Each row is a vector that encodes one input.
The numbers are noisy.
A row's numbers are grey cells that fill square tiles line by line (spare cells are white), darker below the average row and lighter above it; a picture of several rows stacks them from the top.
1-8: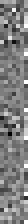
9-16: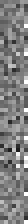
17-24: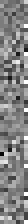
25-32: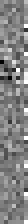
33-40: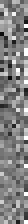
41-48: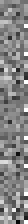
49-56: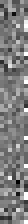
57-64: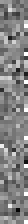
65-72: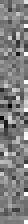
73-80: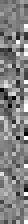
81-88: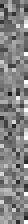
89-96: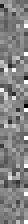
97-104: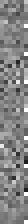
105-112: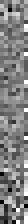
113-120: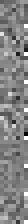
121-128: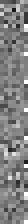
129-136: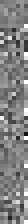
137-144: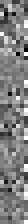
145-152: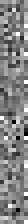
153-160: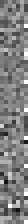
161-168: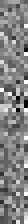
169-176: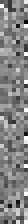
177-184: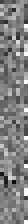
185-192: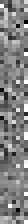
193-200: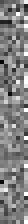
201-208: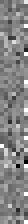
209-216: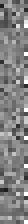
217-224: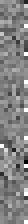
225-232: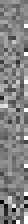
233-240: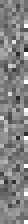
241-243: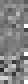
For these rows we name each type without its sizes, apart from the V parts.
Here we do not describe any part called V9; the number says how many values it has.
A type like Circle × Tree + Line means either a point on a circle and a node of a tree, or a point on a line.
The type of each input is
List(Label × V9).
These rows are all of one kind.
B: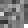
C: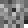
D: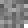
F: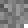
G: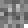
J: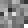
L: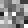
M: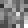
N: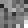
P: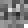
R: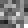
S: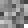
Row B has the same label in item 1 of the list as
D, M, R and S.
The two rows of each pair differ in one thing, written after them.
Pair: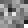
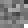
the label in item 1 of the list
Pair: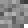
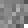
the label in item 1 of the list
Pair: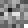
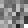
the label in item 1 of the list
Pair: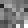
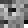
the label in item 1 of the list
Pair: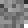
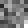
the label in item 1 of the list
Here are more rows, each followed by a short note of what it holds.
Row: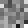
a list of one item
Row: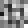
the empty list
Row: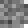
a list of one item
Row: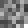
a list of two items
